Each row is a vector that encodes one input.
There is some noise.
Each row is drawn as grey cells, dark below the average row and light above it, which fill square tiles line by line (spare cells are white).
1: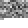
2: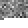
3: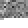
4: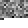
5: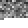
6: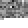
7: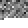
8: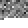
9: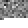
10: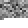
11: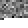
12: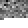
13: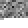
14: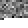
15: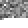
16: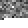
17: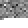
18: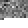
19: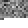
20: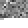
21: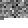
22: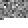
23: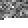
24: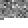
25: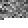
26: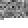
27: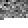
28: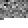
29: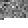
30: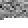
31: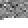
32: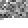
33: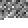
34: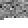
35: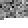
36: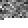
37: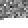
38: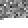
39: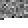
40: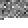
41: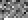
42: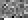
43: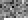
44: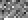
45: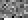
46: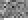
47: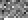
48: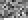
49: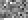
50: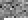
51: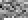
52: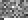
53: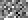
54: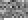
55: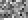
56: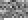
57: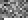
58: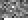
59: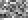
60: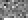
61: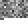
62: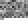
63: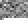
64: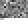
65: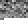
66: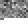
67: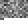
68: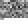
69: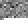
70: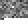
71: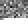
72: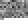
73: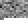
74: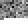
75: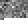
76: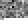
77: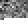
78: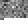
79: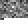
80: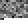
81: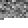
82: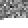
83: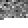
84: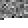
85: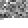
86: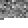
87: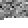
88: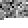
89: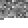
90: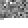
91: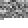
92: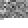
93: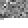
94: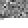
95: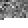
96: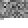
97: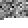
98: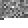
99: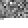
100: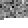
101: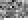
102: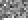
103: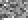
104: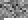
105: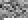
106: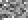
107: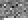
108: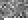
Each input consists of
either a point on a 5-point line and a true/false value, or a point on a 7-point line.
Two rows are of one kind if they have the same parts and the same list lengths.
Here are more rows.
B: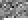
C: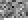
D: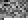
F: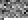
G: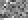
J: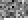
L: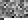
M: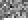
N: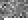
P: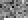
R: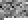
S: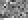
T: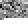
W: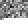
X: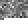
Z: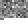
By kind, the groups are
B, C, G, J, M, P, R, S, T, W
D, F, L, N, X, Z

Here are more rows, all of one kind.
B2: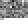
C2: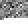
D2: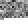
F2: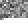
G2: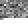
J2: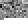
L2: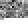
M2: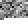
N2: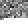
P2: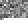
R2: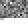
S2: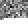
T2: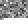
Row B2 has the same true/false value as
D2, L2 and R2.
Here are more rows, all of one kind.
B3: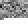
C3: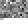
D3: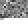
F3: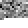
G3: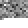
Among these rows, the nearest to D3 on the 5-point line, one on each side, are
C3 and G3.
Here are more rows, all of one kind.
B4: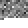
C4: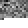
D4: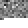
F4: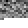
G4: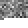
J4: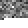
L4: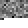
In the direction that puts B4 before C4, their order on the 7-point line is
B4, F4, D4, C4, G4, J4, L4.
